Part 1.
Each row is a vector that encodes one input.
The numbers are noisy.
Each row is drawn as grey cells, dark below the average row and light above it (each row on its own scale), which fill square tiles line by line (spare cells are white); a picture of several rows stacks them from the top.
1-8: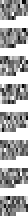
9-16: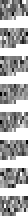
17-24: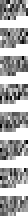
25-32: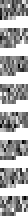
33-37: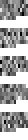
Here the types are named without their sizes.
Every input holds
three true/false values.
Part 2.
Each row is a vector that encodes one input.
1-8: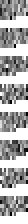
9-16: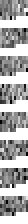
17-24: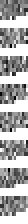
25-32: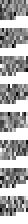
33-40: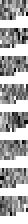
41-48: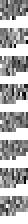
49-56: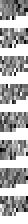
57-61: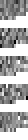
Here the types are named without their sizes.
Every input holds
a point on each of two lines.
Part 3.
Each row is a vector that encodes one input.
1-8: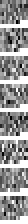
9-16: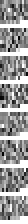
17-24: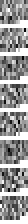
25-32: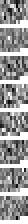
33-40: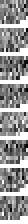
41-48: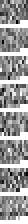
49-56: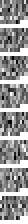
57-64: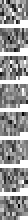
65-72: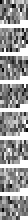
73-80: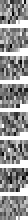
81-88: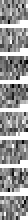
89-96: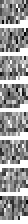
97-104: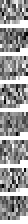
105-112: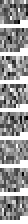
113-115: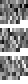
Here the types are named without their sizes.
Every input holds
a label.
